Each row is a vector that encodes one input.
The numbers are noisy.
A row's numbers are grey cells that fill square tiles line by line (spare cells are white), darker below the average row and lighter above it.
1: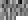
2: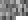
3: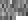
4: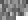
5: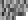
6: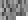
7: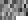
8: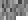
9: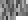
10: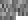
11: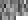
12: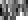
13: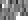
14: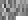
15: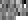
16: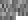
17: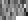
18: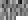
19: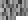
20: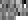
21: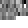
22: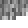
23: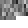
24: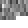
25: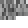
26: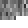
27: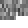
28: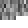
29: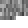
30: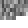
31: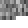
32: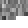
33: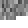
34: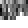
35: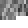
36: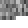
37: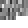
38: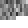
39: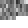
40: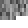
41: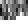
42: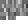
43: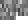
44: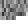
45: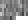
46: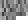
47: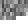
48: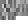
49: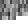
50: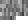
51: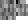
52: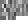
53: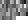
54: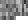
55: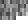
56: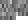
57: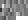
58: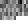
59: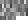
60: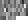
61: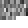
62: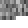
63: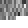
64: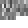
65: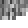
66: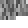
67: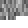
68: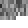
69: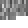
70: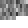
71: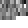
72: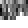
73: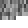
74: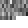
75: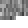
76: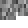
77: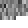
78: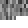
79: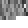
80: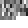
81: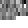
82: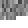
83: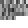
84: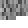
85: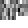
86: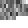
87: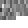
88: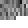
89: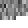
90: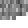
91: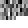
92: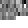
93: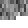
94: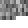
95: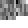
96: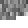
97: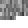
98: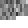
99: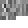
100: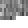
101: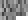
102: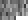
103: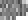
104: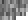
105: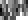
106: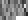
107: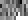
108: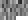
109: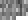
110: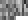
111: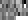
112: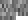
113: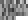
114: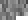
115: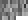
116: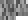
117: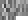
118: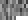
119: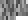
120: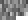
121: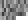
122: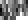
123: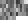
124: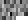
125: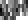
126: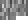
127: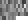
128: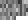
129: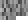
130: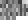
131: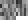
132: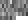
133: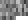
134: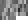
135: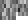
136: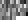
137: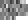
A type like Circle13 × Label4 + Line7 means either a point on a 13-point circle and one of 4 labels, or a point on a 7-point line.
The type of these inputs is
List2(Line8).
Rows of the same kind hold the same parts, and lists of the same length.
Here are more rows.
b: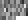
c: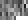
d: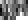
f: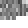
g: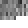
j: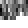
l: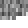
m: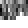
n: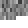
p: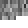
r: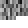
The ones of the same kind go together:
b, c, f, g, l, p
d, j, m
n, r

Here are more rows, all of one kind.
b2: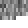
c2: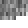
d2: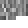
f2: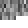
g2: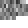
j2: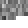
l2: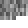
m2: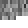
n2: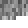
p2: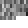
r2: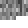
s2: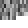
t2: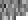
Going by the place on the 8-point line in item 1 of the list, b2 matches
c2, l2, n2 and t2.
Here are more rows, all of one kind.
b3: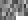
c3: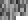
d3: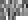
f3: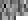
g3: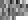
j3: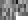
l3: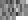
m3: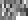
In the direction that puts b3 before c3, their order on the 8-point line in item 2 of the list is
m3, f3, g3, d3, l3, b3, j3, c3.
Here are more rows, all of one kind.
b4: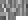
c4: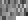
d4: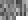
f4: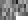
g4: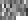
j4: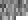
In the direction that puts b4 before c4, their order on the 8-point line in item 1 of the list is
d4, j4, f4, g4, b4, c4.
